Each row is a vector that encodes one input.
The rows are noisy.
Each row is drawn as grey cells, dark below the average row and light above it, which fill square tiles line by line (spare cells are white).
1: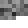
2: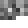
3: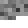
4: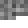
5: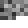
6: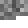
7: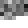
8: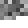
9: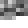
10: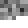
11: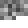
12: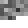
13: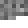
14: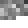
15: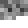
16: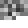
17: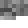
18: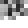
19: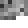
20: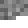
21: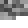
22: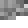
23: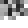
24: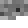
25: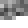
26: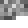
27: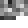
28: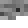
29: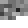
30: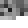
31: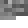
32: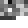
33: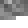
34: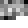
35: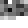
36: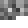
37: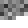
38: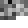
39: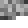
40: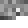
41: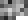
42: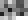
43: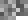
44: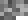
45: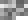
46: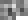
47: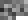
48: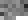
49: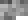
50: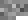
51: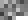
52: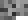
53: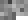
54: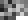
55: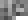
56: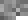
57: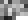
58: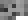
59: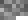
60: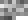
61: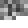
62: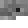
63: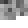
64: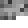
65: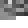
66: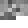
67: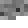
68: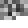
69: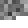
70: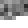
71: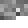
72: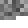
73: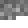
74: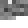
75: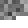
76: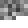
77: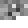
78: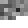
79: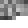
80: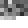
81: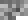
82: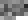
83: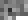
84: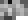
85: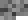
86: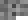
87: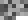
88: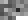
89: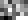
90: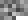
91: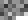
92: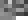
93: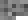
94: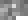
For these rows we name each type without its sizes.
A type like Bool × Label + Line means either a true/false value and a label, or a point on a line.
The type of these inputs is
Line × (Tree + Unit).
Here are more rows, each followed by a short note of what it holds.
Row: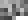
a point on a line and a node of a tree
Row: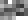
a point on a line and a node of a tree
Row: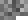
a point on a line
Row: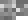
a point on a line and a node of a tree
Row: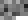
a point on a line and a node of a tree
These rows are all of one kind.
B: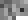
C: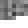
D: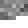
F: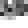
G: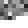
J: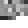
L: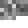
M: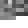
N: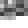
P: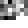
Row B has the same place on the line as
D, L and P.
